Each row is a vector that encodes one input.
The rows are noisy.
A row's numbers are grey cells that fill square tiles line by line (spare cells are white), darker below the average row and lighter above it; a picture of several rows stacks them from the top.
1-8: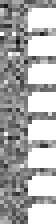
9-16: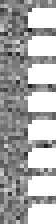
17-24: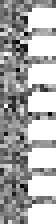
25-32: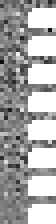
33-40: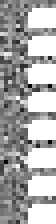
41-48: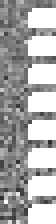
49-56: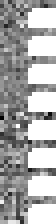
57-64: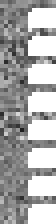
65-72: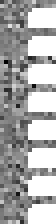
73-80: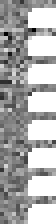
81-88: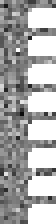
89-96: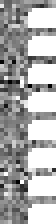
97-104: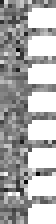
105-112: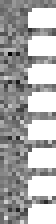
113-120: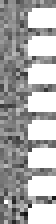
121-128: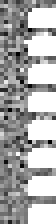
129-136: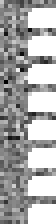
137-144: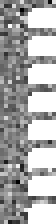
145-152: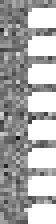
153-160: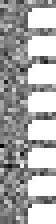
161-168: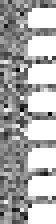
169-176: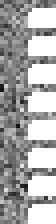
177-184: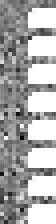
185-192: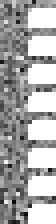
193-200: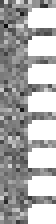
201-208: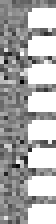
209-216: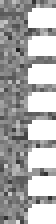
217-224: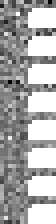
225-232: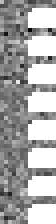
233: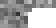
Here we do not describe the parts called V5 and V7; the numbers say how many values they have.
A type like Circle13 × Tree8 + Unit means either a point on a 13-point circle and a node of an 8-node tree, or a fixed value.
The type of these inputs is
(Bool × Circle11 × V7 + Unit) × V5.
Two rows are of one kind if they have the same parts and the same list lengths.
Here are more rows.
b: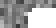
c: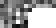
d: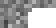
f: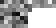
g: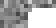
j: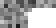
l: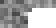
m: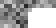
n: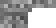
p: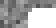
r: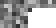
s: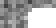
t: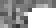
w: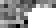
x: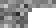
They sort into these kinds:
b, g, j, m, n, p, t, w, x
c, d, f, l, r, s

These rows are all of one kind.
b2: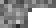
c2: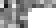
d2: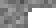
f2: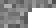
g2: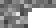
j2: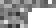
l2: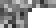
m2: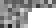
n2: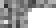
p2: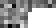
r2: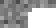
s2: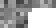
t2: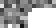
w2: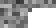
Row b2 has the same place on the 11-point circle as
f2, m2, n2 and r2.
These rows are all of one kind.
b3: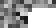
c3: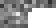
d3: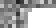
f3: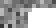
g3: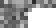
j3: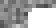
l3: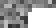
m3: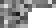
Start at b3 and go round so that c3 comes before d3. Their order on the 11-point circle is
b3, g3, f3, c3, l3, d3, m3, j3.
